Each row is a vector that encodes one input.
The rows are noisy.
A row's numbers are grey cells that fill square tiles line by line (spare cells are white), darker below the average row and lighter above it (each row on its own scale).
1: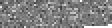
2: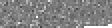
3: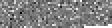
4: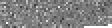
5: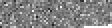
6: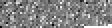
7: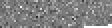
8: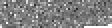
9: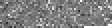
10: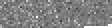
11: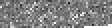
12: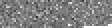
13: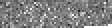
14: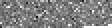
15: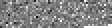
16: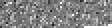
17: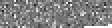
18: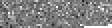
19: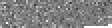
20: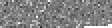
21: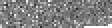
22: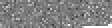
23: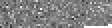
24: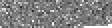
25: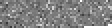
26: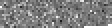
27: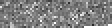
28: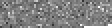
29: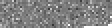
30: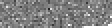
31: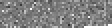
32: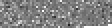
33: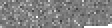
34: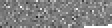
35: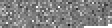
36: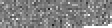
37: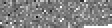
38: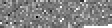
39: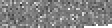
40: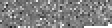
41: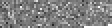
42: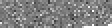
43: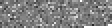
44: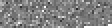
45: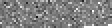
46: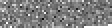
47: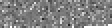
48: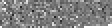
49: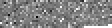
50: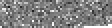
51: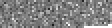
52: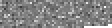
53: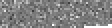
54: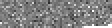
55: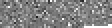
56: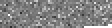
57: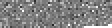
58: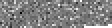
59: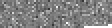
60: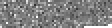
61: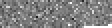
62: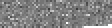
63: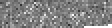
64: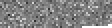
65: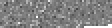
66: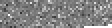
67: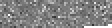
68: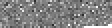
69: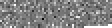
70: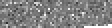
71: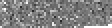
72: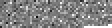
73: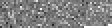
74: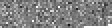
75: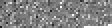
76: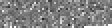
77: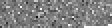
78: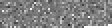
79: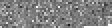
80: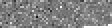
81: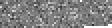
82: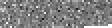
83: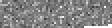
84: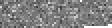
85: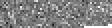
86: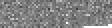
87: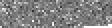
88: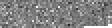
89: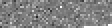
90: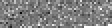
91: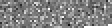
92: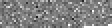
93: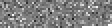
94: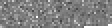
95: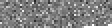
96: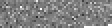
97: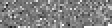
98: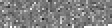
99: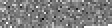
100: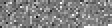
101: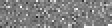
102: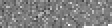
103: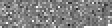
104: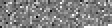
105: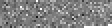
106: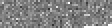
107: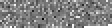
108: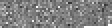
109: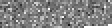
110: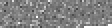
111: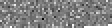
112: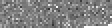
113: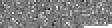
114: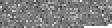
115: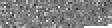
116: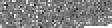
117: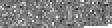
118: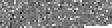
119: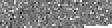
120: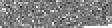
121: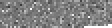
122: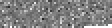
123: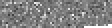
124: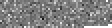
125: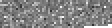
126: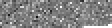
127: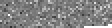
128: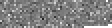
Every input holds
a node of an 8-node tree, together with either one of 5 labels, or a point on a 6-point line.
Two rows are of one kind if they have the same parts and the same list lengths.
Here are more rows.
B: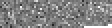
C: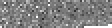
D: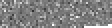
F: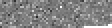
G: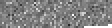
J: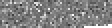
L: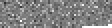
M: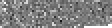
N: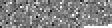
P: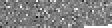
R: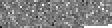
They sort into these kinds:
B, F, L, N, P, R
C, D, G, J, M

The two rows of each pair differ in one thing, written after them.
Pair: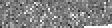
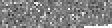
the label
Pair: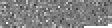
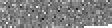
the label
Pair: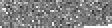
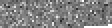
the label
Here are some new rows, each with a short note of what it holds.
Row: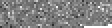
a point on a 6-point line and a node of an 8-node tree
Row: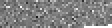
a point on a 6-point line and a node of an 8-node tree
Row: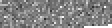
one of 5 labels and a node of an 8-node tree
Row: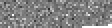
a point on a 6-point line and a node of an 8-node tree
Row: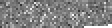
one of 5 labels and a node of an 8-node tree
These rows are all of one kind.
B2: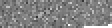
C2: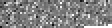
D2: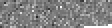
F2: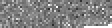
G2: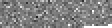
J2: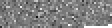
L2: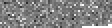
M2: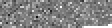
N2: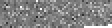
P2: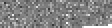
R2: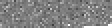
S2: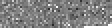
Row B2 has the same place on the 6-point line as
J2 and R2.
